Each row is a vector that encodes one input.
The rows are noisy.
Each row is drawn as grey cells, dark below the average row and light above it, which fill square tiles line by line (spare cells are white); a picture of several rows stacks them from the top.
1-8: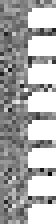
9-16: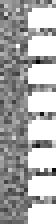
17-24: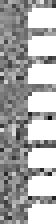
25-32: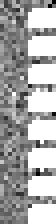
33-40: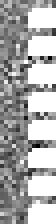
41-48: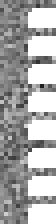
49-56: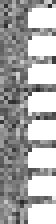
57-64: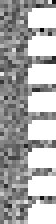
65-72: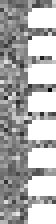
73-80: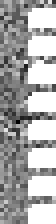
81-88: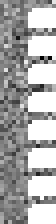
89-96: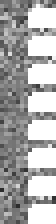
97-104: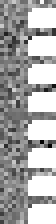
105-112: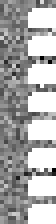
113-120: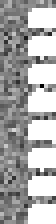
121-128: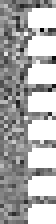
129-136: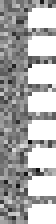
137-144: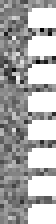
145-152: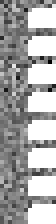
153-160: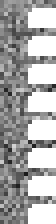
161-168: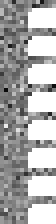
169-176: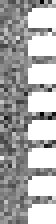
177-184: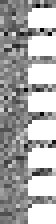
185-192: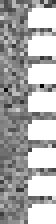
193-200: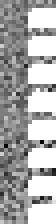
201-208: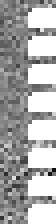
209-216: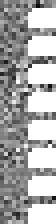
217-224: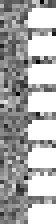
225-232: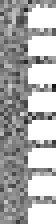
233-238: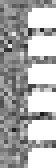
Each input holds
either a point on a 17-point line, or a node of a 10-node tree.
